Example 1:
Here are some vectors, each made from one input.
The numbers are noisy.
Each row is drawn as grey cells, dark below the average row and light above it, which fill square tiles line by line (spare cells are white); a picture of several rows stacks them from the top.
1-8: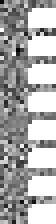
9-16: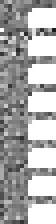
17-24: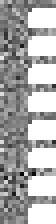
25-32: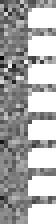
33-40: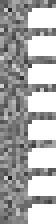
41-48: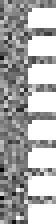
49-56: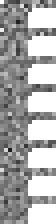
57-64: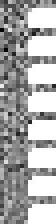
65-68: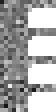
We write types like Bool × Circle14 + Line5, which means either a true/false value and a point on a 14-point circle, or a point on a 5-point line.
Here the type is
Tree13.
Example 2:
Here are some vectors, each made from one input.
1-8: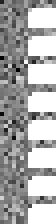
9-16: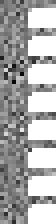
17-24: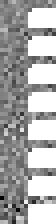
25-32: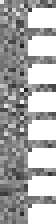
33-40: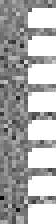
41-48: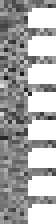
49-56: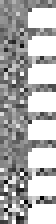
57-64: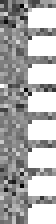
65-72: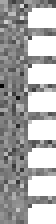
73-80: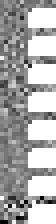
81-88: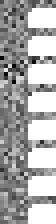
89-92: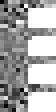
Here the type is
Circle13 + Unit.
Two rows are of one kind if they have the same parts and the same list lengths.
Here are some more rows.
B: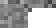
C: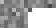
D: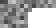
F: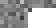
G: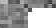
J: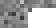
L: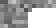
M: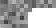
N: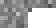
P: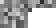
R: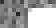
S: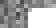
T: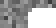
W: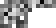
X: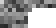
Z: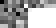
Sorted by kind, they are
B, C, D, F, G, J, L, M, N, P, R, S, T, W, Z
X

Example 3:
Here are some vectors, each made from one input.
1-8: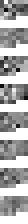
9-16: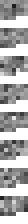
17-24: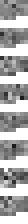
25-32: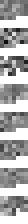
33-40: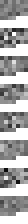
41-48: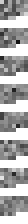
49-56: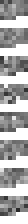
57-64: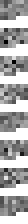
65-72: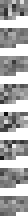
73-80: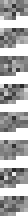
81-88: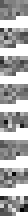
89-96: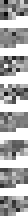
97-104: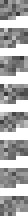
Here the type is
Circle11 + Unit.
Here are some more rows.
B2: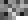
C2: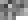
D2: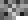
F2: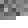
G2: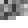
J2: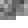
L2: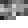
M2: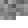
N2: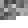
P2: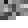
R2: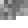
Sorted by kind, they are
B2, D2
C2, F2, G2, J2, L2, M2, N2, P2, R2

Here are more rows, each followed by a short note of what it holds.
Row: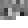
a fixed value
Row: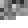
a point on an 11-point circle
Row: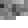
a point on an 11-point circle
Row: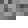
a point on an 11-point circle
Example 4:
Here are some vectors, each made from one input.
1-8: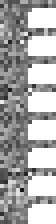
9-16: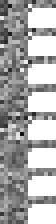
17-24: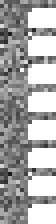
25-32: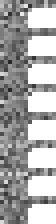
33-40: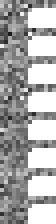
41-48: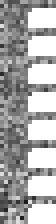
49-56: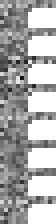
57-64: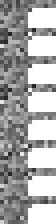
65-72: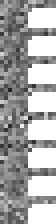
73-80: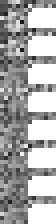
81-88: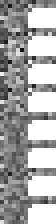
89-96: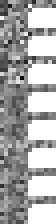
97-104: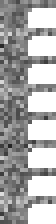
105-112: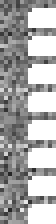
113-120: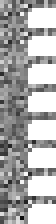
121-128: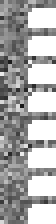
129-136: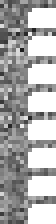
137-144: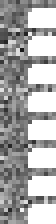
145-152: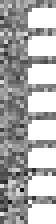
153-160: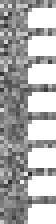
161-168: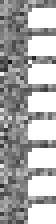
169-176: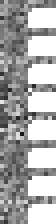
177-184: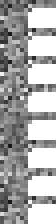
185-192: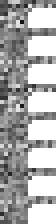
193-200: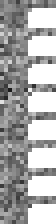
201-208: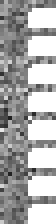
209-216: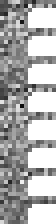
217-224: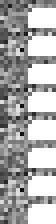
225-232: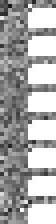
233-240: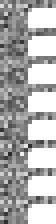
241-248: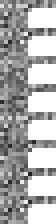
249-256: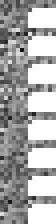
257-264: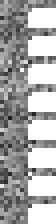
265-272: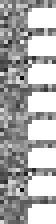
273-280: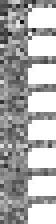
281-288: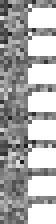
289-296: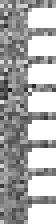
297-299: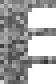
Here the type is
Line11.
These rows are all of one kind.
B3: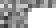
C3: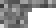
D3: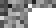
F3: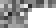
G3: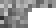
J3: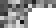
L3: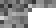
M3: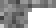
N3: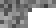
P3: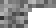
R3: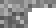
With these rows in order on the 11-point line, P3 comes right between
M3 and R3.
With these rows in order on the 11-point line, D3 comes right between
J3 and L3.
